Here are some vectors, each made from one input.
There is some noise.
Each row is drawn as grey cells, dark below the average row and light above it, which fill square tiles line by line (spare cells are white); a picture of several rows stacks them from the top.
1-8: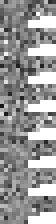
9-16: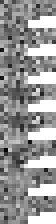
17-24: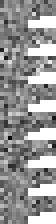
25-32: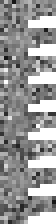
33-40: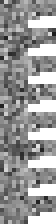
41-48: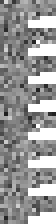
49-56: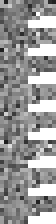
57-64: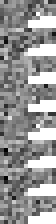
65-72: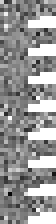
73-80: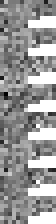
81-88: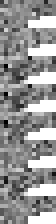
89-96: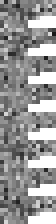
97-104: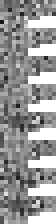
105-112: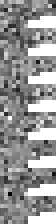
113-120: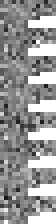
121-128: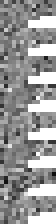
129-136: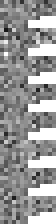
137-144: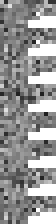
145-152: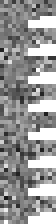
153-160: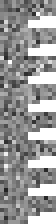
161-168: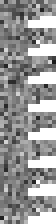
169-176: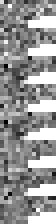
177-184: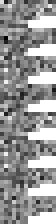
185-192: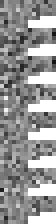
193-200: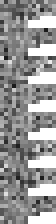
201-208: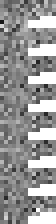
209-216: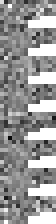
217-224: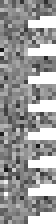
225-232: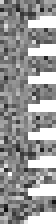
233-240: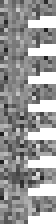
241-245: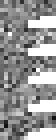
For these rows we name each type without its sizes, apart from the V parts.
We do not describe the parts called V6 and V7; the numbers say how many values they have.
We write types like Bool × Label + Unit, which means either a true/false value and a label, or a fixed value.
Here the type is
Bool × (Tree + V7) + Line + V6.
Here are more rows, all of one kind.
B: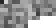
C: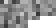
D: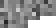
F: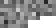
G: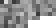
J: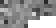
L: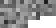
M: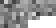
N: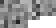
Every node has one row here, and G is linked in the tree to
B and C.
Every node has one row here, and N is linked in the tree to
D.
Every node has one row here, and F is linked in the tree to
C, L and M.
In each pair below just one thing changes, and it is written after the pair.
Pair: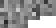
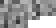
the true/false value
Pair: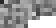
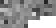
the true/false value
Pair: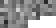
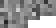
the node of the tree
